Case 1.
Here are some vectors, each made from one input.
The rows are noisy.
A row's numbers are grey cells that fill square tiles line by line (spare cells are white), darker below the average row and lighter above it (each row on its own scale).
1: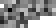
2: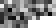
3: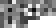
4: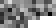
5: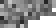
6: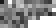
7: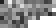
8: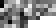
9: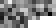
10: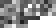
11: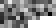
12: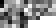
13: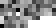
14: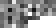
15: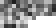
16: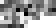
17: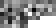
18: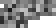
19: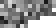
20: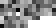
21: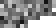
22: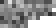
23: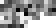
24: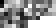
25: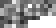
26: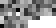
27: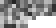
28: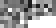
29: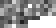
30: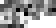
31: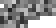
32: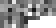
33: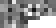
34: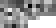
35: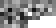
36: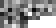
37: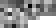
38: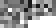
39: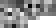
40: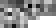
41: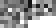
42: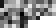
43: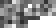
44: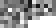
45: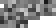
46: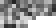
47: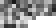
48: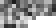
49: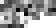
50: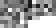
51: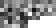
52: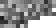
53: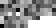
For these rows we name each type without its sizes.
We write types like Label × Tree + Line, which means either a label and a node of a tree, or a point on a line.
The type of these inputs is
Bool × Bool × Bool + Line.
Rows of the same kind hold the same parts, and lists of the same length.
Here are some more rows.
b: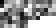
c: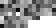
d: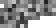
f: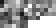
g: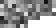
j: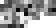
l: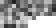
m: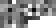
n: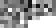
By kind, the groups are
b, d, f, g, m
c, j, l, n

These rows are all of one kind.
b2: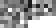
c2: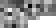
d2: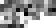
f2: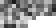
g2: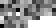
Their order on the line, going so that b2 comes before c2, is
b2, c2, f2, d2, g2.
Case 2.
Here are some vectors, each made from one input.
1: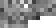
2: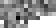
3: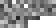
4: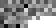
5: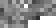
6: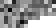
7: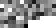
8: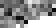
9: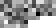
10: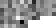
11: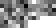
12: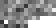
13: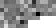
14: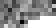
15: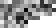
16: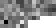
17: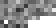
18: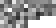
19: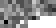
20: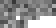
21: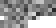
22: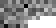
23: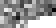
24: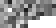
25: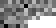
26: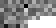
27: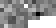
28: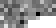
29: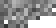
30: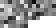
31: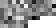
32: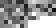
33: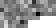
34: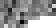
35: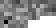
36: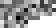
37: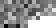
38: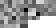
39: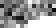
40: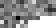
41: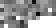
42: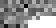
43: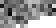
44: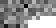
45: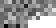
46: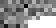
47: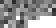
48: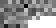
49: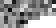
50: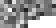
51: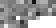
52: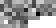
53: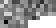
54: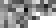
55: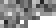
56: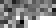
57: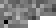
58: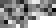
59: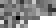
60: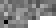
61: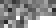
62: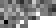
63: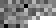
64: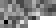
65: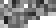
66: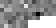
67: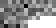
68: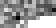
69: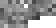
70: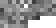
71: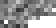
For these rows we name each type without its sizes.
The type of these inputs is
(Bool × Bool × Bool + Unit) × Line.
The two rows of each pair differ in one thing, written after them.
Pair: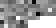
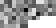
one of the three true/false values
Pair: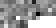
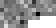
one of the three true/false values
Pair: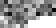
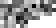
the place on the line
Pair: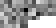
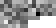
one of the three true/false values
